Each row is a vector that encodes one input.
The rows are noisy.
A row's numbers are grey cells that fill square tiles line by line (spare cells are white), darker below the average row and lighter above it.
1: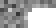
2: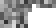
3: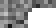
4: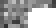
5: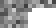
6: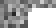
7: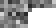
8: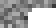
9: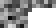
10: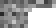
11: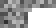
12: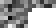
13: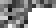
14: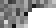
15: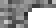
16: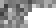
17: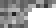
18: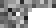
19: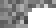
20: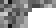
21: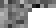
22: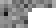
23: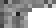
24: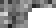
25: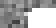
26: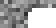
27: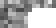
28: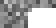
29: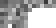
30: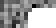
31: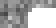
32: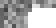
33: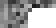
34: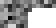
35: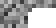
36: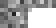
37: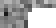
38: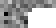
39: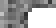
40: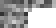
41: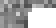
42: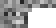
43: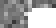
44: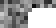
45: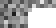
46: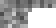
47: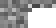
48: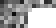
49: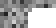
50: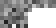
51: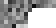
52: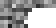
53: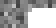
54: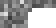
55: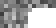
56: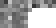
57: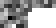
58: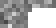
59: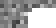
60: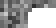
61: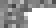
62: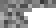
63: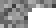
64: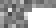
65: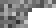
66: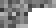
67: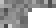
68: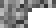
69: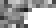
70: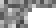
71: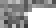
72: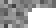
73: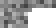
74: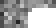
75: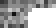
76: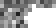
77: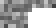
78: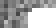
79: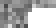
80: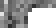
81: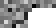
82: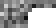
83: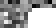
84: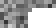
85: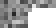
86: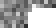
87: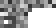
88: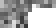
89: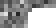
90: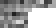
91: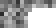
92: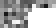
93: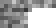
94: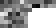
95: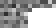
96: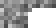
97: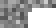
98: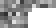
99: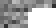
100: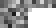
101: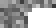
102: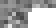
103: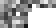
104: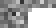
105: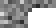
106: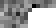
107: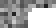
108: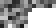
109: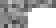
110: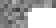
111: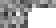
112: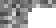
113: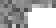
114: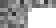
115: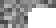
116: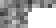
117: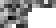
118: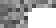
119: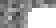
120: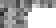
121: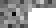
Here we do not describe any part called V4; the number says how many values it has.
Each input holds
a list of up to three items, each a true/false value and a value of V4.
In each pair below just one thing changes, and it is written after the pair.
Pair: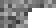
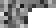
the value of V4 in item 1 of the list
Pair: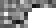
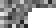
the value of V4 in item 1 of the list
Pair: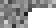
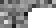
the value of V4 in item 1 of the list
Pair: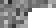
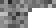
the value of V4 in item 1 of the list
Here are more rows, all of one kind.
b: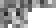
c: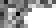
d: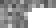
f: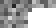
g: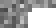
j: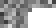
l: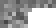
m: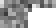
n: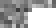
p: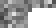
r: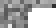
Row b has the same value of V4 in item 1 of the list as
n and r.
